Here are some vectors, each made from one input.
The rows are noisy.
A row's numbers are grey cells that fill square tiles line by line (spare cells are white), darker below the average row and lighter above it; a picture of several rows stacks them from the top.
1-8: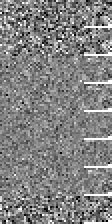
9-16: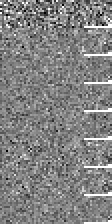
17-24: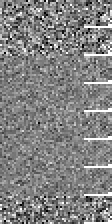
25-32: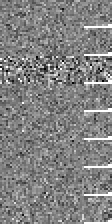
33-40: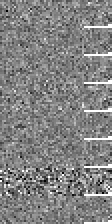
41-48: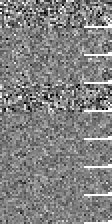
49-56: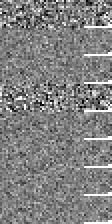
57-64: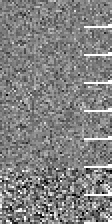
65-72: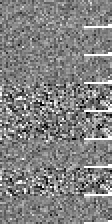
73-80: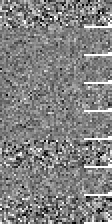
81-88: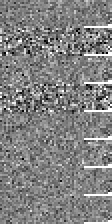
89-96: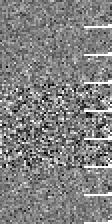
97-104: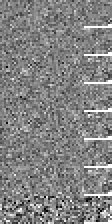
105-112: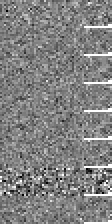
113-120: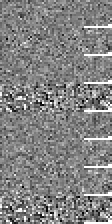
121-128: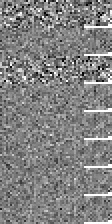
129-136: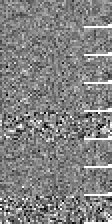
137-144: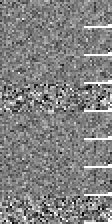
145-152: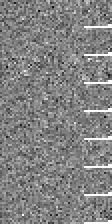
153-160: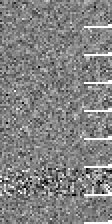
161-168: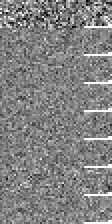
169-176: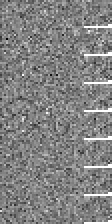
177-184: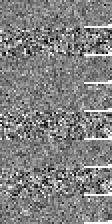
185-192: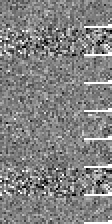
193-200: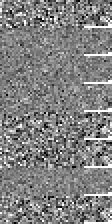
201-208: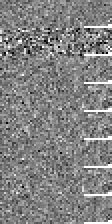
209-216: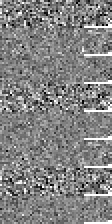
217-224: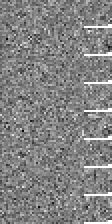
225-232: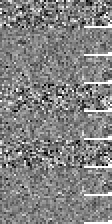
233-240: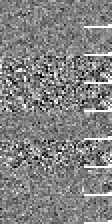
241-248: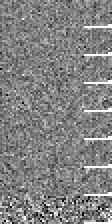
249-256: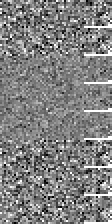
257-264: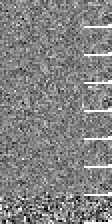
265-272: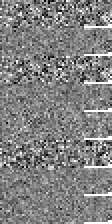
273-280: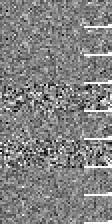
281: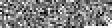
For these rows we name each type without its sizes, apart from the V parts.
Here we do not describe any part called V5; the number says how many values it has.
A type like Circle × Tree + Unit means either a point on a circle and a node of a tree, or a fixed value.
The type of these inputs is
Circle + Line × List(V5).
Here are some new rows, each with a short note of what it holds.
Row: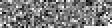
a point on a circle
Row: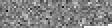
a point on a line, together with the empty list
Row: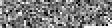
a point on a circle
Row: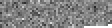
a point on a line, together with a list of two items
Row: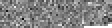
a point on a line, together with the empty list
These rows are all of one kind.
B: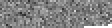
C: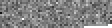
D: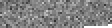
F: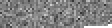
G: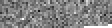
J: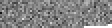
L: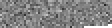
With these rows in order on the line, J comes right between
C and G.
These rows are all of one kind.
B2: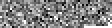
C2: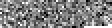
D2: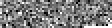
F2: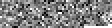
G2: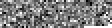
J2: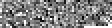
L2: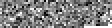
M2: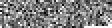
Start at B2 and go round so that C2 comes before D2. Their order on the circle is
B2, F2, L2, G2, C2, M2, D2, J2.
